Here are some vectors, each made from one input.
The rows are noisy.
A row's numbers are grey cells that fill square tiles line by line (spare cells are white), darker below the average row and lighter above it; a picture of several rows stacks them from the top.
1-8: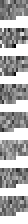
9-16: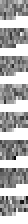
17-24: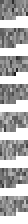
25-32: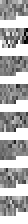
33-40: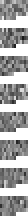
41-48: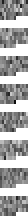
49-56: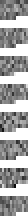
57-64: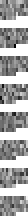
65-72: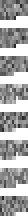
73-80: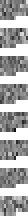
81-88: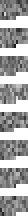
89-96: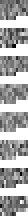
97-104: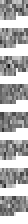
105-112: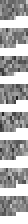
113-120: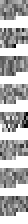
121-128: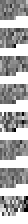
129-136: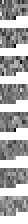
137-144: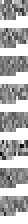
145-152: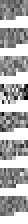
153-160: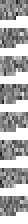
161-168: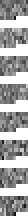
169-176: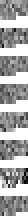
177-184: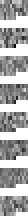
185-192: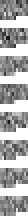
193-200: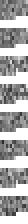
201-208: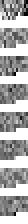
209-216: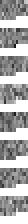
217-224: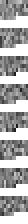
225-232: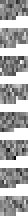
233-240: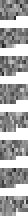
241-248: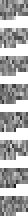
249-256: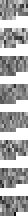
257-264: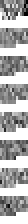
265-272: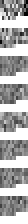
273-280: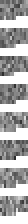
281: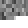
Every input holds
a list of up to three points on a 13-point line.
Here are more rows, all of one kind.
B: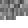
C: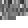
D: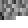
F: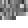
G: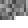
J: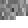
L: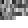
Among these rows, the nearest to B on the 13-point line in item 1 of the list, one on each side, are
J and L.
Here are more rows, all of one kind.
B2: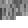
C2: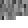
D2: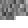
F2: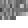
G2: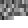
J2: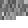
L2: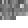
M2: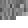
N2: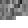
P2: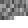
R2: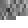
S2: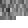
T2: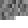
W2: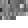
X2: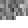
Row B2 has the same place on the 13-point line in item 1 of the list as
F2, L2, M2 and W2.
